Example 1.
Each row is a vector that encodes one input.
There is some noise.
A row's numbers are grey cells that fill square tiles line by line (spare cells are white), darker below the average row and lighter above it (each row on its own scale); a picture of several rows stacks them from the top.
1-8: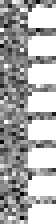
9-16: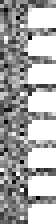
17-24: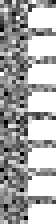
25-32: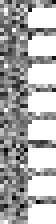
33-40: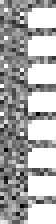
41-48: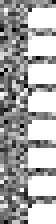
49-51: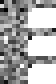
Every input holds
three true/false values.
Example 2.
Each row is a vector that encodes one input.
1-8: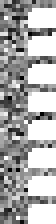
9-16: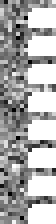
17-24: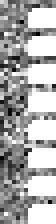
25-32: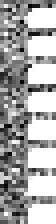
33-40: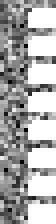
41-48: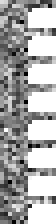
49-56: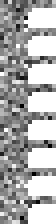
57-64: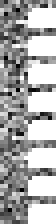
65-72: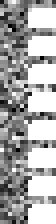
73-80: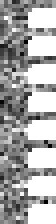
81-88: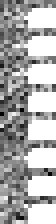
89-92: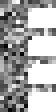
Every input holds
a point on a 15-point line.
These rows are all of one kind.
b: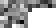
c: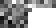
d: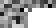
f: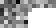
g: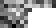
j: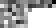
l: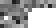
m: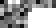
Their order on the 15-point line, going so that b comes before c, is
f, j, b, d, l, m, c, g.
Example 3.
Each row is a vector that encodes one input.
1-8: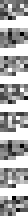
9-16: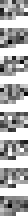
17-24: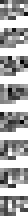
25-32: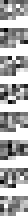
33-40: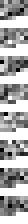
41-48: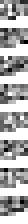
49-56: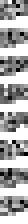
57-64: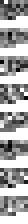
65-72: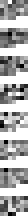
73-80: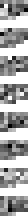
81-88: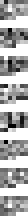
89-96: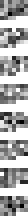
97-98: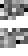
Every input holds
four true/false values.
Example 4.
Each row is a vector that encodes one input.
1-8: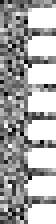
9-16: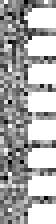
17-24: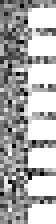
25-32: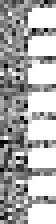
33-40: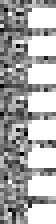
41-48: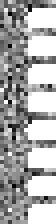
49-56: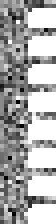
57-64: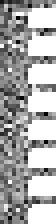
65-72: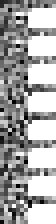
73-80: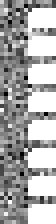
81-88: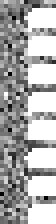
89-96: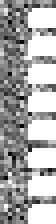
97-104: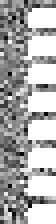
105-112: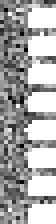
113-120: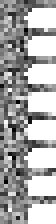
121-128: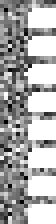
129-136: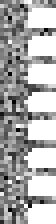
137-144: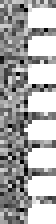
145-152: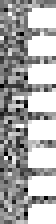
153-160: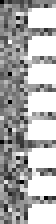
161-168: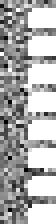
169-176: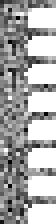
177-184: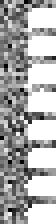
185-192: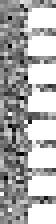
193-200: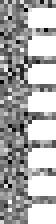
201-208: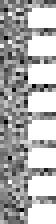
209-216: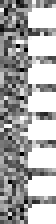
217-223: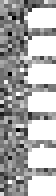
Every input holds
a node of a 12-node tree.
